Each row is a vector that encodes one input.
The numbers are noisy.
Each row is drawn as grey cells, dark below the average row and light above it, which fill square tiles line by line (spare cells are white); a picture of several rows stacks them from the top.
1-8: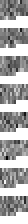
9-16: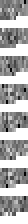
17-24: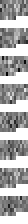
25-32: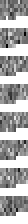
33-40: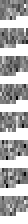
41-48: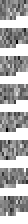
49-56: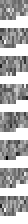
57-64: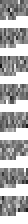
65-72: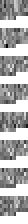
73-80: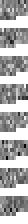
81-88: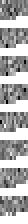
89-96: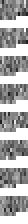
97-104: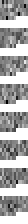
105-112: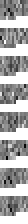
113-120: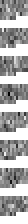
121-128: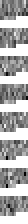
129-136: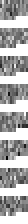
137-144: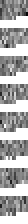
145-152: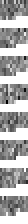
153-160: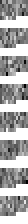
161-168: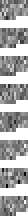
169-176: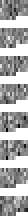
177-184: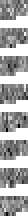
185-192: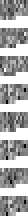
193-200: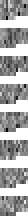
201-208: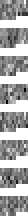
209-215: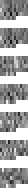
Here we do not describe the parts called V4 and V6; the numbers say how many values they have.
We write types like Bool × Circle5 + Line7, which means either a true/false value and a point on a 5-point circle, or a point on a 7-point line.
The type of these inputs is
(Line7 + List3(Line8)) × V4 × V6.
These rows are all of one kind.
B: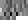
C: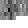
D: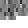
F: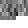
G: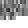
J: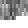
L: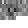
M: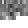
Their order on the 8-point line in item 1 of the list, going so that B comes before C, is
J, B, F, C, L, D, G, M.
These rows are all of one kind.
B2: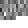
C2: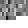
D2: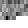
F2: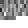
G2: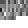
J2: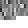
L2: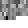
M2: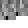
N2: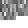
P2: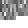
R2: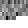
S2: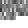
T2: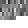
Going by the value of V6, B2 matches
L2, N2, P2 and S2.
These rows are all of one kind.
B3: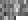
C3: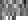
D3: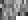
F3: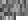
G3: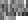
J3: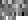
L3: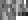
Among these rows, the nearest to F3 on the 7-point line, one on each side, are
B3 and C3.
